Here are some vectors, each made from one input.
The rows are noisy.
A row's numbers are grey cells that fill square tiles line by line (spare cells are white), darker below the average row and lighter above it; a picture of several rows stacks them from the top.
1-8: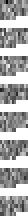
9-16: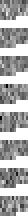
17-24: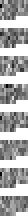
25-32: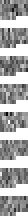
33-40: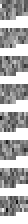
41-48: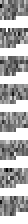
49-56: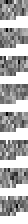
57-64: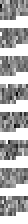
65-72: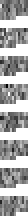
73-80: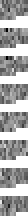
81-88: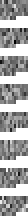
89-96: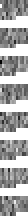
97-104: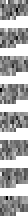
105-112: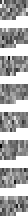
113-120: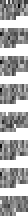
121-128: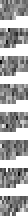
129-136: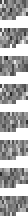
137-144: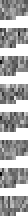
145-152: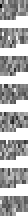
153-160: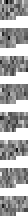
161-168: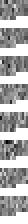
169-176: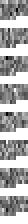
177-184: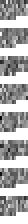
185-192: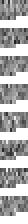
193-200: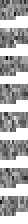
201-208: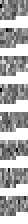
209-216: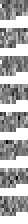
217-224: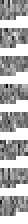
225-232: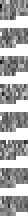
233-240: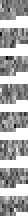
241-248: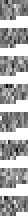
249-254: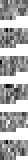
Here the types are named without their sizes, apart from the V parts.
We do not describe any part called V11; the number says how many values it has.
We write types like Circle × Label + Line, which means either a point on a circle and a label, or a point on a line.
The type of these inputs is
Bool × Line × V11.
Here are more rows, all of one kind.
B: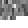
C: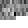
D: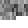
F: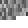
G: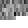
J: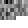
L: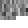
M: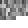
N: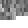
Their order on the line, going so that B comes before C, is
J, D, B, F, L, N, M, G, C.
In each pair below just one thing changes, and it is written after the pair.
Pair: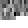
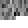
the place on the line
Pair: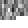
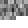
the place on the line
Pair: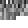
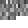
the place on the line
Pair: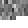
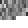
the value of V11
